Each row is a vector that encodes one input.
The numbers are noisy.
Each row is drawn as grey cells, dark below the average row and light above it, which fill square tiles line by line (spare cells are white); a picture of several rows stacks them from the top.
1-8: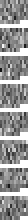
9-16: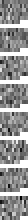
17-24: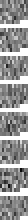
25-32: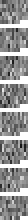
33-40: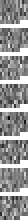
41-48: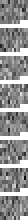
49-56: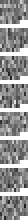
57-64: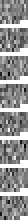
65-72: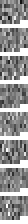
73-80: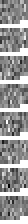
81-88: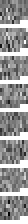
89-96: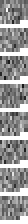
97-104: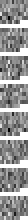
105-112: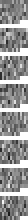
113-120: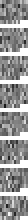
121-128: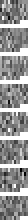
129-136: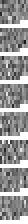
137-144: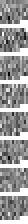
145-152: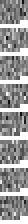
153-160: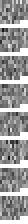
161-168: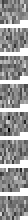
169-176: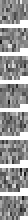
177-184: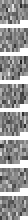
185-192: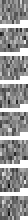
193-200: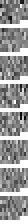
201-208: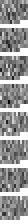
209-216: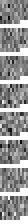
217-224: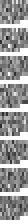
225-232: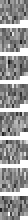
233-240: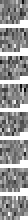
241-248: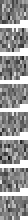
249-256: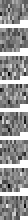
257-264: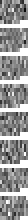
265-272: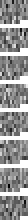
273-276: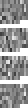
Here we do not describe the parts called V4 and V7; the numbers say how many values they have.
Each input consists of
a node of each of two 11-node trees, together with either a node of an 11-node tree and a value of V4, or a value of V7.
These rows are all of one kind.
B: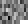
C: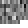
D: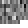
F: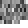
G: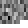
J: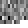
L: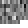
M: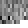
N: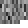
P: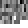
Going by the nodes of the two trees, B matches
C, D, G and L.
